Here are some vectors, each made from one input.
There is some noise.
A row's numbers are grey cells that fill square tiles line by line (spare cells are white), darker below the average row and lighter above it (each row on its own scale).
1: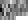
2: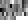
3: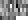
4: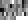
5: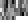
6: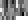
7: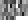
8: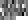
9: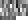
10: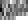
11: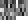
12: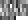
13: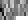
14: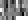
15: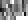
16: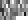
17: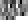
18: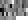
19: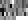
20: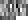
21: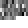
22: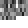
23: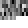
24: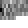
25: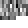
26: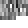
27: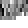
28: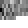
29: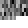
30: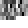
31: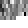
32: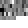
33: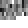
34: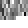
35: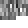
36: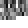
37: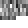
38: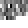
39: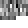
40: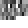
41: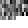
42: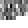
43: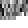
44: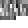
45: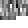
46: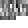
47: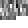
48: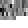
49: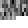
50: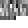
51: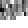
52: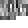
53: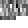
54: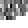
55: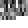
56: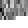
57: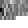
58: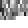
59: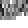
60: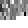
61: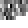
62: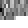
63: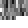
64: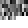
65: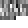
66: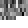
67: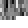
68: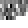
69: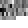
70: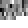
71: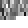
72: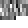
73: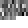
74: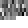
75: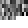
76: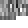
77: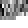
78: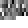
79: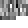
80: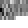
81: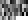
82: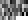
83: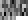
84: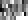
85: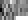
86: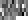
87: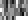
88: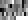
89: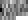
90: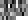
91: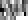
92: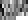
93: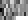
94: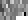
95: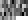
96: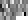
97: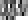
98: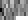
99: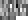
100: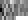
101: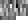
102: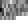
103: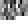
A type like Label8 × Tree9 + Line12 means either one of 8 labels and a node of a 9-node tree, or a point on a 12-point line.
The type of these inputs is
Line4 + Line7 + Line9.
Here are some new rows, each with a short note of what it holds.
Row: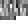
a point on a 4-point line
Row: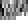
a point on a 9-point line
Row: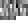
a point on a 4-point line
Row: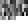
a point on a 7-point line
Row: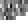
a point on a 7-point line
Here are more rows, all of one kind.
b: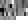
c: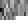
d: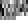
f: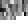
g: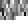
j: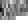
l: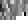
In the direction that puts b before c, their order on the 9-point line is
b, f, l, g, c, j, d.
